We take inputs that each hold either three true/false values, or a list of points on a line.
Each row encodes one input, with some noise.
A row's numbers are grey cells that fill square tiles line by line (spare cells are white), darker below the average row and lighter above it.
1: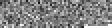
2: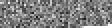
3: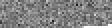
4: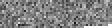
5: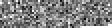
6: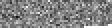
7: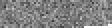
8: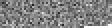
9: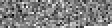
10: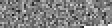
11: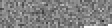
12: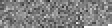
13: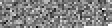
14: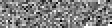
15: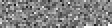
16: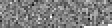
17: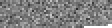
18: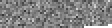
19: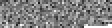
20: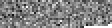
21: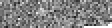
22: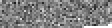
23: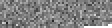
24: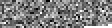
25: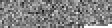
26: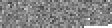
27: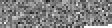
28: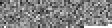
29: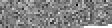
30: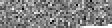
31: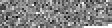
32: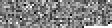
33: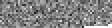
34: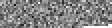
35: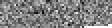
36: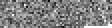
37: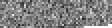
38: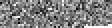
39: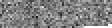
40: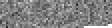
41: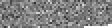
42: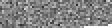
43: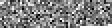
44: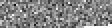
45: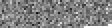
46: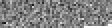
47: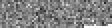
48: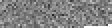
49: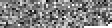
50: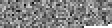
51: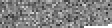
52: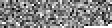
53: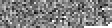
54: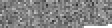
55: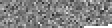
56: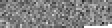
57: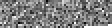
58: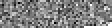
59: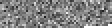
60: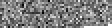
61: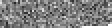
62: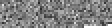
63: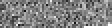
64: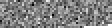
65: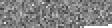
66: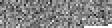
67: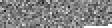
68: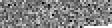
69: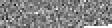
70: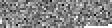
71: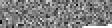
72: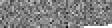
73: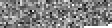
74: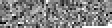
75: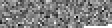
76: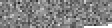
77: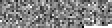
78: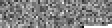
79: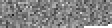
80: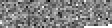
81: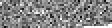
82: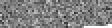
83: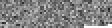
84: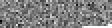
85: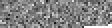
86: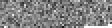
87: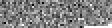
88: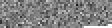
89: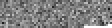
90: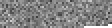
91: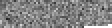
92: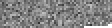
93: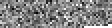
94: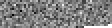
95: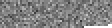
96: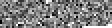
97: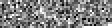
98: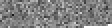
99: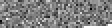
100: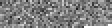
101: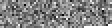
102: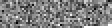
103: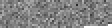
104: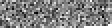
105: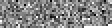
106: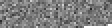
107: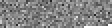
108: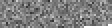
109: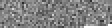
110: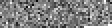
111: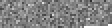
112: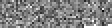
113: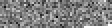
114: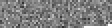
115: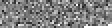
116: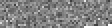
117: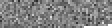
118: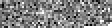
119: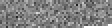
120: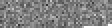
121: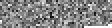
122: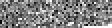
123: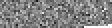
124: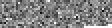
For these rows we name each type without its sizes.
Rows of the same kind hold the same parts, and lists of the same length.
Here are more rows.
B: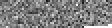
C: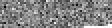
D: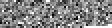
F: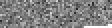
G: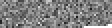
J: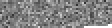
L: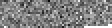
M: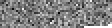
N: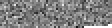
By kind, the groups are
B, G, N
C, F, J, L
D
M

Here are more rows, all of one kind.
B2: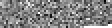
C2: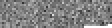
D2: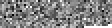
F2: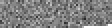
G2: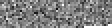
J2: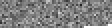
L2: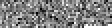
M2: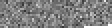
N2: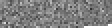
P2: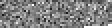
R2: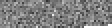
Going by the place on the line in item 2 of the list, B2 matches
G2 and L2.
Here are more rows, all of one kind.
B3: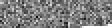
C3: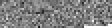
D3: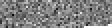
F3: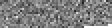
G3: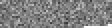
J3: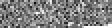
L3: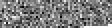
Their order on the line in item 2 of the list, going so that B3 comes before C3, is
L3, J3, D3, F3, G3, B3, C3.
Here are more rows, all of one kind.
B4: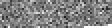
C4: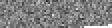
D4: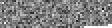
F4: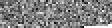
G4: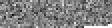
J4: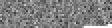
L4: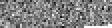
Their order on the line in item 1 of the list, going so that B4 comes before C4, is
D4, J4, G4, F4, L4, B4, C4.
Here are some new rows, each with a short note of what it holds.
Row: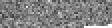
a list of two items
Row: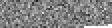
the empty list
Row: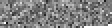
a list of one item
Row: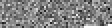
a list of two items
